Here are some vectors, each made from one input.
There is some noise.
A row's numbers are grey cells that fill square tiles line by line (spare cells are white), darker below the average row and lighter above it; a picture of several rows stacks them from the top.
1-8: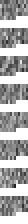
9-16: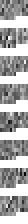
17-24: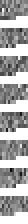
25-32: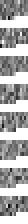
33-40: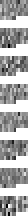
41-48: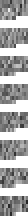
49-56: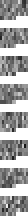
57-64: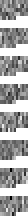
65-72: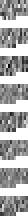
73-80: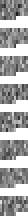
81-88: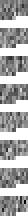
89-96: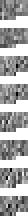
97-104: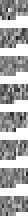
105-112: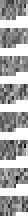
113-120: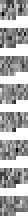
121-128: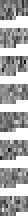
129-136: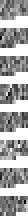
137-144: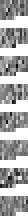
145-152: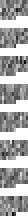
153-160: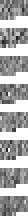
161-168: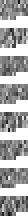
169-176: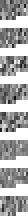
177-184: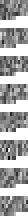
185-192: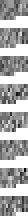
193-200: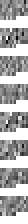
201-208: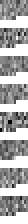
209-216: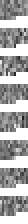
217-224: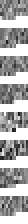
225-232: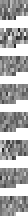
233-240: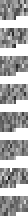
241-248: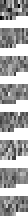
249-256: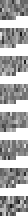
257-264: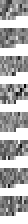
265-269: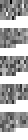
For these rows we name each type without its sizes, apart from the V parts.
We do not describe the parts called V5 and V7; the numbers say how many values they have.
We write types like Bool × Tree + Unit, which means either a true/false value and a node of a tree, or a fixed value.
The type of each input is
(Bool × Bool × Bool × Bool + V5) × (Tree + V7).
